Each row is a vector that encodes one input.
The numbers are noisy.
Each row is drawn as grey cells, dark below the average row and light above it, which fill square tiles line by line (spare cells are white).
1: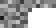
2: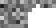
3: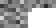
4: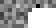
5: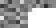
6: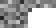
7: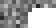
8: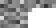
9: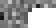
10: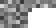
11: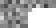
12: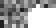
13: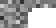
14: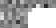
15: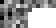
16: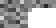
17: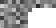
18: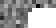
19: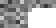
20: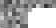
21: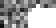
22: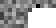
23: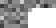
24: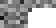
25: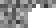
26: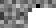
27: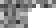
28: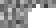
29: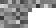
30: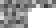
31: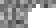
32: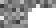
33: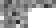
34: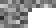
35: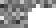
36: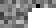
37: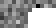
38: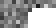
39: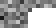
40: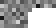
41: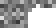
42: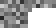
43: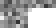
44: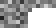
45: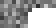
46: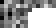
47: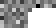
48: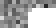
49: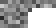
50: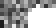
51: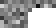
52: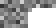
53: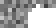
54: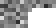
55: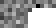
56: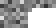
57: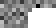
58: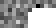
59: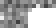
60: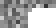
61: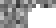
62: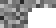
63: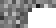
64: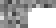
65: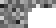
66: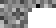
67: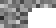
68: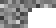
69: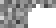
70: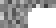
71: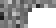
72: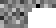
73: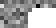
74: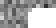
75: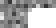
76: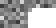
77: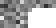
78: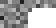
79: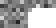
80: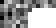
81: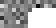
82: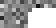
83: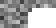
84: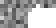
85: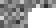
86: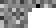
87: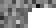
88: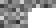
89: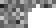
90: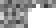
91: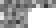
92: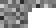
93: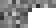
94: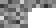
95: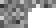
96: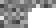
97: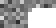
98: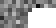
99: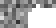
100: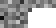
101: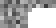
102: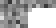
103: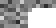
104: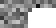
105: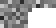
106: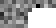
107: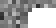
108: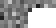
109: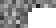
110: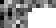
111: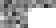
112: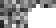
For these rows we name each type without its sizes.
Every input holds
a true/false value, together with a list of points on a line.
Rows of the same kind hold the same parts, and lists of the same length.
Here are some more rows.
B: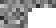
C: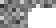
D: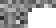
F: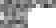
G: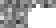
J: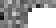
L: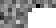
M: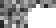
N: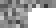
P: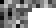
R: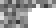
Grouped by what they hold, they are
B, D, F, G, N, R
C, J, L
M, P

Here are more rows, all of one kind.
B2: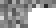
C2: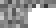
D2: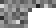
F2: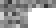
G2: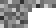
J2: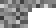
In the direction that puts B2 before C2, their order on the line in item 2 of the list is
F2, G2, J2, D2, B2, C2.
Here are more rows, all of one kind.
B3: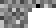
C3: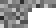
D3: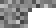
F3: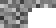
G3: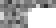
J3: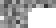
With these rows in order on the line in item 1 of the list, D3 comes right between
F3 and G3.
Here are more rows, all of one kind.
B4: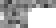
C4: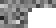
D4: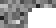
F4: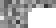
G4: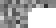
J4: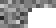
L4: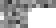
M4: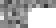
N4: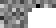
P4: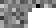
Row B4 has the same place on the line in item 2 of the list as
L4, N4 and P4.
